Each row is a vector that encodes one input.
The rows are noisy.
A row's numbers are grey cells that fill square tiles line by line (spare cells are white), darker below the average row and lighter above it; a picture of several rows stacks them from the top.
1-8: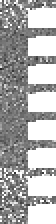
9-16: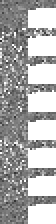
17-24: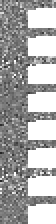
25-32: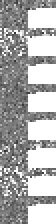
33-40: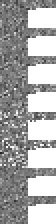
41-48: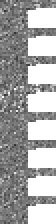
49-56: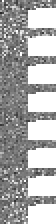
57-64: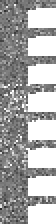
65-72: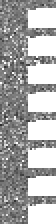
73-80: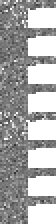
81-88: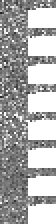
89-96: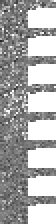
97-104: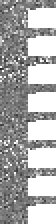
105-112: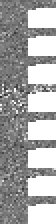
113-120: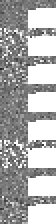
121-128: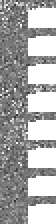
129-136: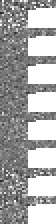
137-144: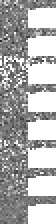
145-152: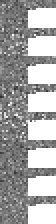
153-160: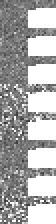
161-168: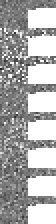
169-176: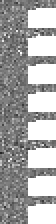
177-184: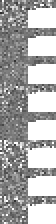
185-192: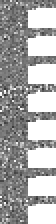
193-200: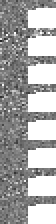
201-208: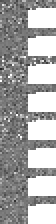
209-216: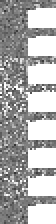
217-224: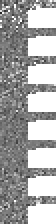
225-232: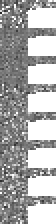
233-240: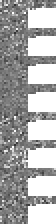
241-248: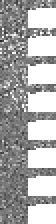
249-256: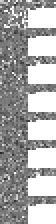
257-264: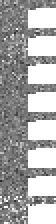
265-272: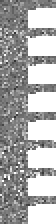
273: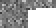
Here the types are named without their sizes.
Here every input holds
a list of points on a circle.
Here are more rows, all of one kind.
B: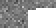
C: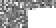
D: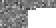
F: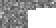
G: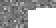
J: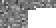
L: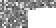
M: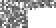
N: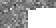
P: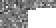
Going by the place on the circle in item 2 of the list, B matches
G, J, L and N.
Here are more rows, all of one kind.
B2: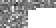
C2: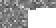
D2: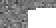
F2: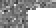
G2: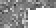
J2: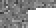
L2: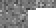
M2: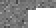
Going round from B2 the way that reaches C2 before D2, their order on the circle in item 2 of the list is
B2, M2, F2, L2, C2, J2, D2, G2.
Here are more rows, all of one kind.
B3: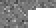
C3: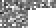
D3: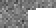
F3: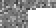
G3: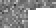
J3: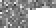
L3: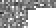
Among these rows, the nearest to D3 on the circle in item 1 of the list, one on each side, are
F3 and G3.
